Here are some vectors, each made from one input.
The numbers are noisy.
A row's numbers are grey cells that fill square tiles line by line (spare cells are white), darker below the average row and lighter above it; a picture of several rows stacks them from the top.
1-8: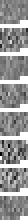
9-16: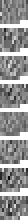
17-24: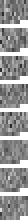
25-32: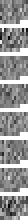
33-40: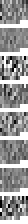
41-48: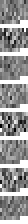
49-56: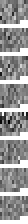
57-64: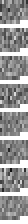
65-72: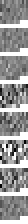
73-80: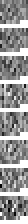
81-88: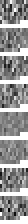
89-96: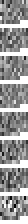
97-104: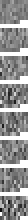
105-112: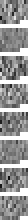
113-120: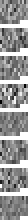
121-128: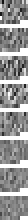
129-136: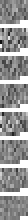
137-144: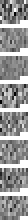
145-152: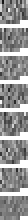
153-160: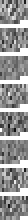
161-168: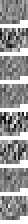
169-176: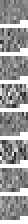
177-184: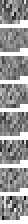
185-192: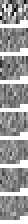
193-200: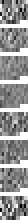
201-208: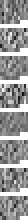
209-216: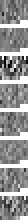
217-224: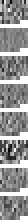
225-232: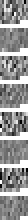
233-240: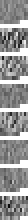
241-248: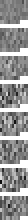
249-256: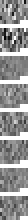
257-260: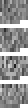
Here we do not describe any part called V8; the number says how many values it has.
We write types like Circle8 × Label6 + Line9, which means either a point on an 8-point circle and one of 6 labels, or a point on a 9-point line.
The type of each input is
List2((Line5 + V8) × Line6).
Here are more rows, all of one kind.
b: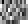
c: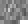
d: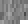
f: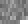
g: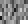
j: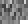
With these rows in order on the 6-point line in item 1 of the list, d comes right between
b and c.
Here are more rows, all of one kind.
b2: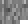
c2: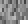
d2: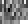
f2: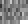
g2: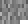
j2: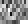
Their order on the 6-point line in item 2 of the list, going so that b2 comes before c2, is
j2, g2, f2, b2, d2, c2.
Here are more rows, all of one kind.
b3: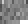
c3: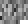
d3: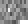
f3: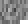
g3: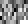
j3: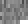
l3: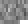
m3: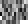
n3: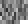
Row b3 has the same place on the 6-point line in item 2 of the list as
c3 and n3.
